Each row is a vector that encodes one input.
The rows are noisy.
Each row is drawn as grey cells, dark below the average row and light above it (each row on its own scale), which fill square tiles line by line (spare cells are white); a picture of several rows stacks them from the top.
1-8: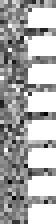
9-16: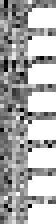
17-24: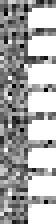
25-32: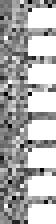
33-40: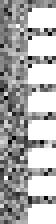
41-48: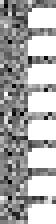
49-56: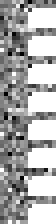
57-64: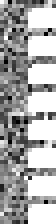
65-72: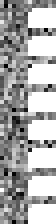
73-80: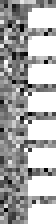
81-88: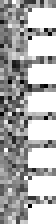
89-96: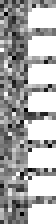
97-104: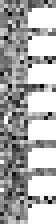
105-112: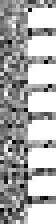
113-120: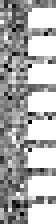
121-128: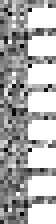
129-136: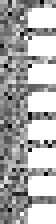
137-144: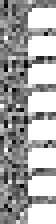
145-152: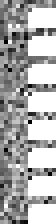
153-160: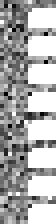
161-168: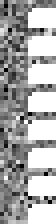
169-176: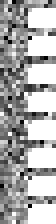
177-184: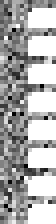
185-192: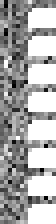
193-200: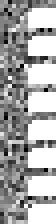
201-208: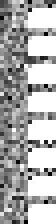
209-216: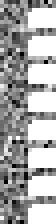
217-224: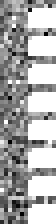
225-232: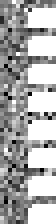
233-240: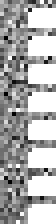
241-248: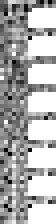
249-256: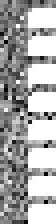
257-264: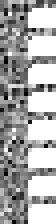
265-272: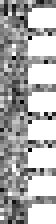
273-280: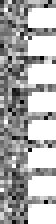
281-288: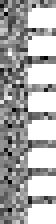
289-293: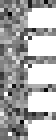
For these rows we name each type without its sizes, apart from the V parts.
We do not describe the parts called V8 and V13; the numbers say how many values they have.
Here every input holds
either a point on a circle, or a fixed value, or four true/false values, or a value of V8 and a value of V13.
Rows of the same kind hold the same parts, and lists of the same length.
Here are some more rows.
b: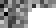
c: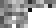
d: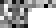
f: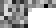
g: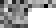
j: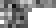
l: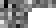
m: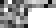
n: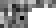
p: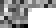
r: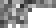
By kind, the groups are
b
c, r
d, f, g, m, p
j, l, n

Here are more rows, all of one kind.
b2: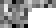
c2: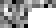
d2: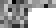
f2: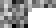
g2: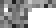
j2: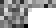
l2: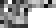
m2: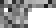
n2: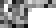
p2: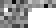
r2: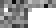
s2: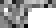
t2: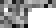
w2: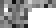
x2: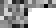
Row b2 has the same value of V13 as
f2, g2, n2 and w2.
